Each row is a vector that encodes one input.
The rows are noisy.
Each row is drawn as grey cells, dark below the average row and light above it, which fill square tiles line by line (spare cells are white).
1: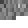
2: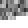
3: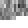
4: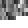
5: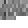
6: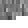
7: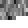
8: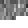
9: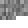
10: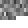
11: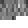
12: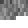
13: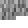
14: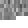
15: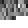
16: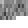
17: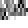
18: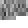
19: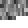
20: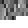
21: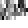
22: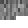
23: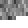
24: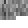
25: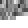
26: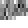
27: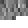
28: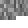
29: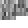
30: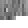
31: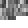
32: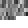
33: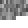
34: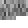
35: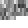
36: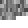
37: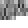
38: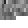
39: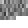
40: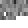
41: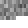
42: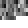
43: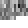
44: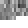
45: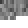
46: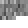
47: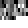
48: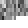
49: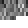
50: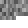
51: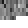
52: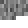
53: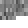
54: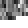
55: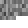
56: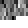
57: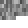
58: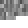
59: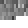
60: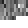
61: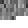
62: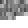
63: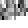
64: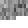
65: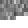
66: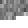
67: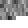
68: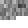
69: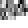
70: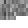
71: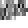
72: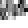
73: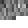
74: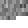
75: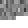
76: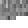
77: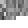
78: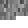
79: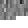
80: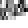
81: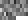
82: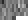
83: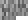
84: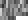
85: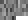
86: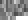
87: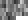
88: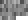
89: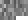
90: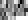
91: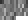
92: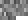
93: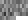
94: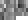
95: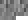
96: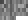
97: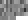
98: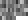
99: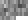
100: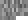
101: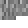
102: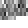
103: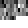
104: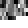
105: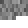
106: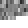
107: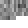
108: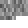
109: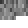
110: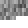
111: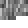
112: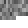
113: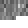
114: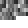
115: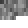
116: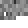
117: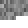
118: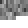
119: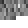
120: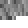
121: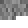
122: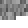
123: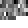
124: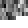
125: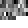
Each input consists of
either a point on a 10-point line, or a node of a 9-node tree.
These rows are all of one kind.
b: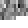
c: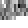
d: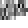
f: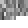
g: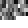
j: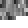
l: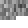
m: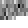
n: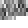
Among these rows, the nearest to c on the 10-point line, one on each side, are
b and l.
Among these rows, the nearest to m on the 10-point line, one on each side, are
d and g.
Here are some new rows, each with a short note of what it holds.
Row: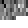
a node of a 9-node tree
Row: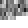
a node of a 9-node tree
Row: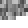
a node of a 9-node tree
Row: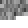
a node of a 9-node tree
